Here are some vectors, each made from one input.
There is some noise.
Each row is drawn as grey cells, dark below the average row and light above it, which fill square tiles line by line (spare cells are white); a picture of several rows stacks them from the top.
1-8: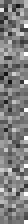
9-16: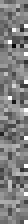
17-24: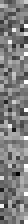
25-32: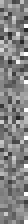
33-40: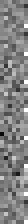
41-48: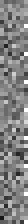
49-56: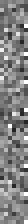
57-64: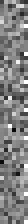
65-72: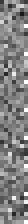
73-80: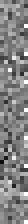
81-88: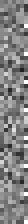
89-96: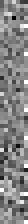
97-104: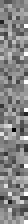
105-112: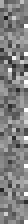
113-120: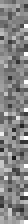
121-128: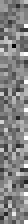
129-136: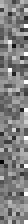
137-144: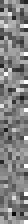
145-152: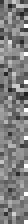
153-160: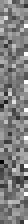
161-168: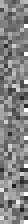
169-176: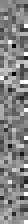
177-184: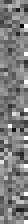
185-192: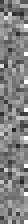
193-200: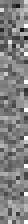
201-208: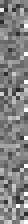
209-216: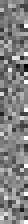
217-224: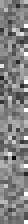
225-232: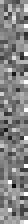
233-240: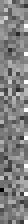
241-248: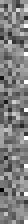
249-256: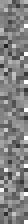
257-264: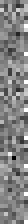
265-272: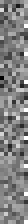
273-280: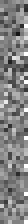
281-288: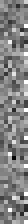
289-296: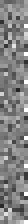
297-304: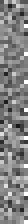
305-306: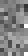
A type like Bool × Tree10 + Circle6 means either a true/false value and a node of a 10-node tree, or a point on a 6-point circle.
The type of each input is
Bool × Bool × Bool × Bool + Circle9 × Tree15.
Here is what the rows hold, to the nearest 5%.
About 30% of them hold a point on a 9-point circle and a node of a 15-node tree. The rest hold four true/false values.
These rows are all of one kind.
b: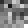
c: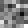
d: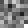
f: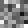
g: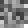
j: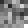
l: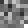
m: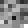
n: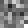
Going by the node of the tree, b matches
j and n.
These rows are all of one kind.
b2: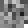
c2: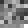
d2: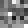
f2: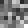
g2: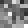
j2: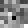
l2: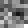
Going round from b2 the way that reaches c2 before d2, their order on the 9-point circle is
b2, c2, g2, d2, j2, f2, l2.
